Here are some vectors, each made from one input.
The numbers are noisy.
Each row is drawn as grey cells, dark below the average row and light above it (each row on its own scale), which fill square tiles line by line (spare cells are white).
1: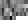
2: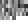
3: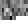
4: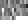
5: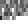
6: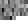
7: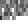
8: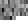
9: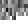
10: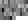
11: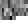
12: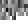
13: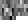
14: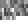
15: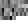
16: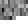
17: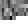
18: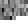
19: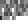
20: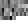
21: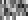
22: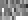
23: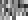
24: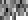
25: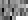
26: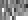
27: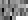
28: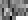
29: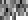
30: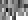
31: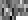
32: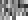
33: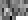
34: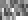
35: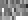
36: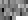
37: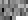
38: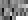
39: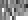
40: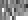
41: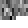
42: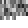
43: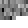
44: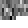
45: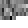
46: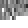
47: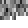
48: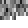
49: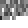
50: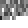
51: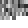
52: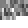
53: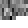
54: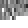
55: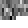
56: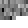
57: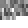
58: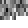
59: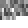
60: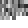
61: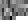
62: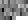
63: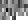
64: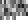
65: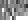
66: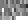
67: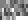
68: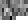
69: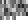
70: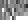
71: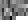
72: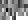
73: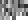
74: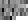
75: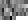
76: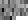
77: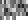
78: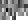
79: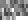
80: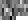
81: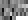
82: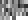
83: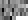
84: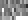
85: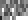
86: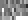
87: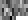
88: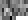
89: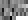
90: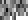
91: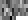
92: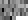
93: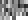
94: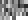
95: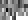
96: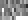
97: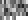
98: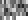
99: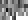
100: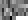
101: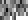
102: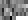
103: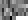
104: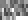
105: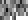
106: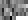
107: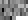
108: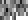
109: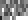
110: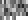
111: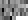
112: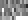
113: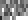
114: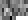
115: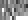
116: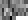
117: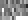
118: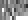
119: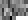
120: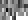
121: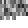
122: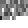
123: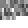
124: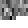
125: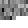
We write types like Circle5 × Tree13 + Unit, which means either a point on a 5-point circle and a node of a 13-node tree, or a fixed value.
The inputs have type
Bool × Bool × Bool + Line11.
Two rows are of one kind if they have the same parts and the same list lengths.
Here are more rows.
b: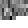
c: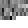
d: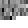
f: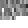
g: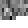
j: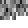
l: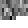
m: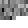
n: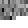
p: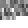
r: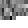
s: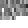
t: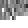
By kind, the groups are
b, c, d, g, l, m, n, r
f, j, p, s, t

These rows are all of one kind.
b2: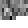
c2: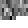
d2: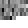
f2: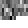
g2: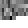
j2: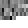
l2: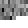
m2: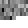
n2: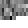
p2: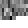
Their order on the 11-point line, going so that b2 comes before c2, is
m2, l2, d2, j2, n2, g2, p2, b2, c2, f2.
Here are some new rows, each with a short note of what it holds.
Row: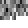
three true/false values
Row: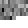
a point on an 11-point line
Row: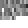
three true/false values
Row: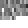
three true/false values
